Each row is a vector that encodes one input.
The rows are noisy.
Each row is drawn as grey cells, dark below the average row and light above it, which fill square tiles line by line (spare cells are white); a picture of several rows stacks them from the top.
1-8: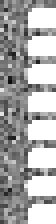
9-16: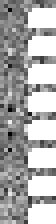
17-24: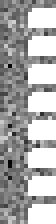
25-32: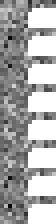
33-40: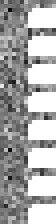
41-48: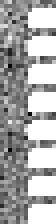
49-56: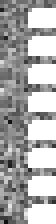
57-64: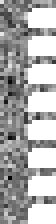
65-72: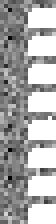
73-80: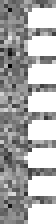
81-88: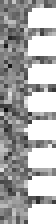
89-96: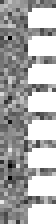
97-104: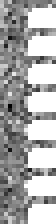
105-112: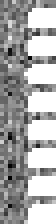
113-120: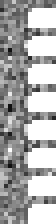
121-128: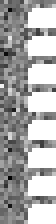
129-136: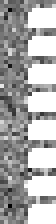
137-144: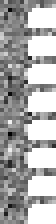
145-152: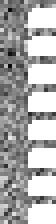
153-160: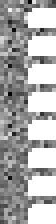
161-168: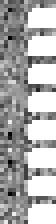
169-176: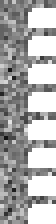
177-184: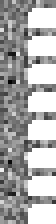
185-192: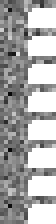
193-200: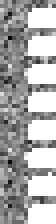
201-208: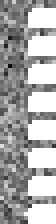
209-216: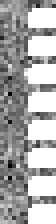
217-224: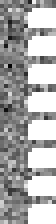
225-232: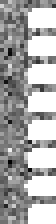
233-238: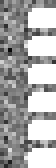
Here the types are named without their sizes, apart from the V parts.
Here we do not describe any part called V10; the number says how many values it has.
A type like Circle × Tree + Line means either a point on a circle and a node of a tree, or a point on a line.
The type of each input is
Bool × Bool × Bool + (Circle + Line) × Line + V10.
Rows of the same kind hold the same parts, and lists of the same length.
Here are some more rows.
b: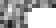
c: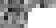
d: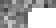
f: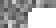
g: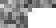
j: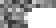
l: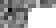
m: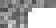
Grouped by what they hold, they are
b, j
c, l
d, f, m
g

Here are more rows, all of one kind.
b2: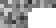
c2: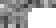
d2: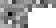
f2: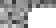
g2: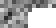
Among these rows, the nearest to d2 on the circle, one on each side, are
b2 and f2.
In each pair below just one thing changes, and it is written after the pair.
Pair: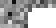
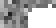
the place on the circle
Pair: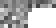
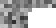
the place on the circle
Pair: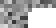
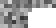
the place on the circle
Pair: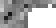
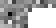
the place on the circle
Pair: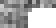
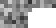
the place on the circle
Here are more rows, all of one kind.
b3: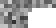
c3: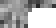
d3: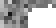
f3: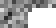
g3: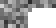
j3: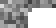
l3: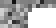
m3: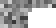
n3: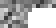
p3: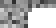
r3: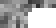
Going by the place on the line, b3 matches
m3 and p3.
